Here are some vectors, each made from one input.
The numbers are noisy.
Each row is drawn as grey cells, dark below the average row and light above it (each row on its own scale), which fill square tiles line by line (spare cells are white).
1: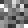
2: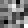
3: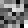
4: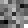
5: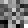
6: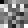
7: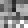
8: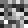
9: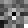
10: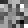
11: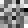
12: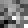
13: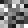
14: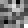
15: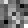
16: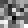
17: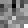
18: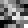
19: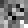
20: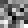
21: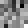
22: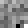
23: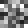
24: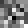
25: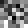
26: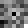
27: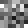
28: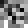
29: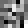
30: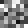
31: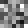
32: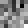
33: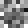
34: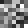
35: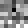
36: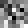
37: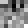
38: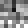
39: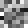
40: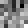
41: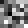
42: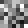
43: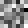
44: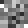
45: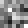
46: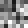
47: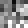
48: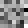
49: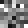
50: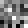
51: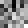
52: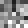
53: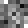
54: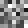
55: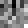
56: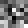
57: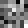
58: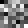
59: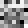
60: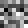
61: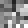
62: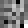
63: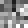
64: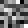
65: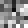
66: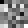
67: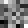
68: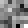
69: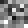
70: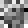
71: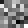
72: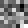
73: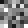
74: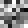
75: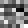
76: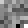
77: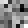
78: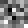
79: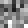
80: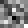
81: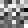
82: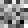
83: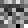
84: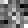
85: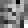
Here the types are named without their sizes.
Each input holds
a label, together with either a label, or three true/false values.
